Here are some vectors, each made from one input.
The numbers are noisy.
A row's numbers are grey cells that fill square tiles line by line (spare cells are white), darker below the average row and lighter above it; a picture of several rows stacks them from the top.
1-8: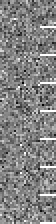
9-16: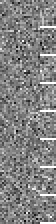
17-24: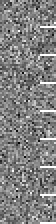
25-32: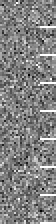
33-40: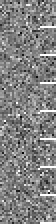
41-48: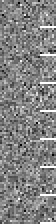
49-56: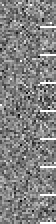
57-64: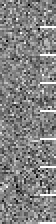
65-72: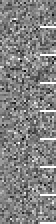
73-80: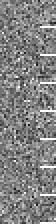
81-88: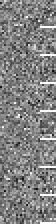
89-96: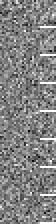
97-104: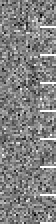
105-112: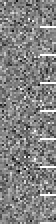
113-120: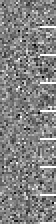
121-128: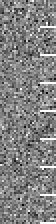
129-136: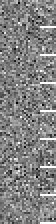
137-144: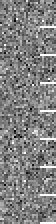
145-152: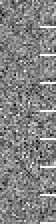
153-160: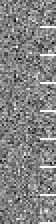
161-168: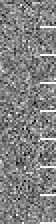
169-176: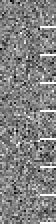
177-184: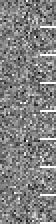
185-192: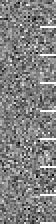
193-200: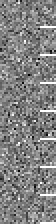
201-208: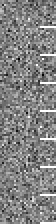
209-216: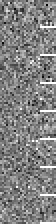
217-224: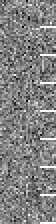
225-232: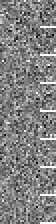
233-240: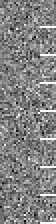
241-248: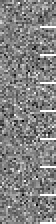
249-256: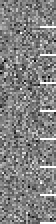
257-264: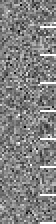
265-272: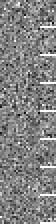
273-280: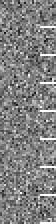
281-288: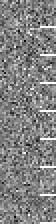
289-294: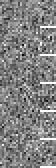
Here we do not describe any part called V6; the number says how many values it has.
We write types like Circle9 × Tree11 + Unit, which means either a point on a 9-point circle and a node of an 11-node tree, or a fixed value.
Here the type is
Line8 × Line8 × Line8 × (Tree9 + Unit) × (Tree10 + V6).
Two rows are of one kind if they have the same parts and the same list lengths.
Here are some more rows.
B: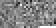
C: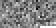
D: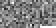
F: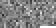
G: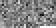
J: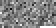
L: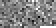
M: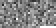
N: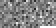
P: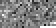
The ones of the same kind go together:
B, F, N
C, D, J, P
G, M
L

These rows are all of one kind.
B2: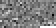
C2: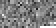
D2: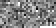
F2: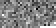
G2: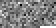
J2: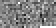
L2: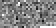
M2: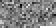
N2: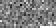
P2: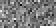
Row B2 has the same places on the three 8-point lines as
C2, F2 and P2.
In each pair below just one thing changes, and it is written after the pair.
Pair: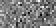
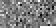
the place on one of the three 8-point lines
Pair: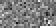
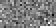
the place on one of the three 8-point lines
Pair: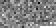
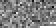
the value of V6
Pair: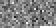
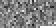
the place on one of the three 8-point lines
